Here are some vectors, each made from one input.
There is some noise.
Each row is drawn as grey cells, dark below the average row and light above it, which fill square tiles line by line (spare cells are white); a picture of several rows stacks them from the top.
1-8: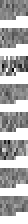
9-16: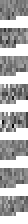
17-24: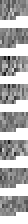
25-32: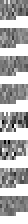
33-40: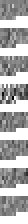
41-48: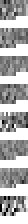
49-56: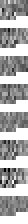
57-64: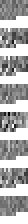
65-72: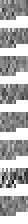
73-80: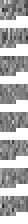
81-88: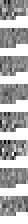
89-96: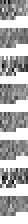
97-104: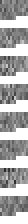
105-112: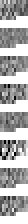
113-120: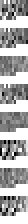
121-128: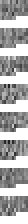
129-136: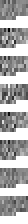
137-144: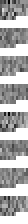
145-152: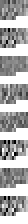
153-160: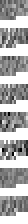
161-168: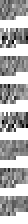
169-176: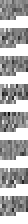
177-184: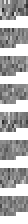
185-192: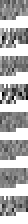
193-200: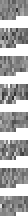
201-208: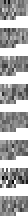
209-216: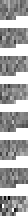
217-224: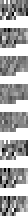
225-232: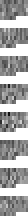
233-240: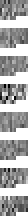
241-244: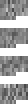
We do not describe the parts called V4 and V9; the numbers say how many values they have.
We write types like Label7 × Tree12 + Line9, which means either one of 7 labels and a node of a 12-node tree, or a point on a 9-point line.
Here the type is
Bool × (Tree12 + V4) × V9.
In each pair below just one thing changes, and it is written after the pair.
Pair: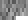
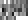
the value of V9
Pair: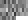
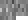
the value of V4
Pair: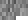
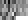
the value of V9
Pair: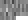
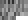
the value of V9
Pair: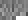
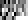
the true/false value
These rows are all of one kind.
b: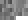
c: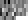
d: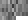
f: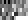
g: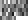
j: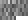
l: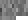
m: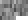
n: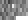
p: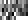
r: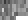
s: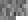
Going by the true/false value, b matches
c, m, n and s.
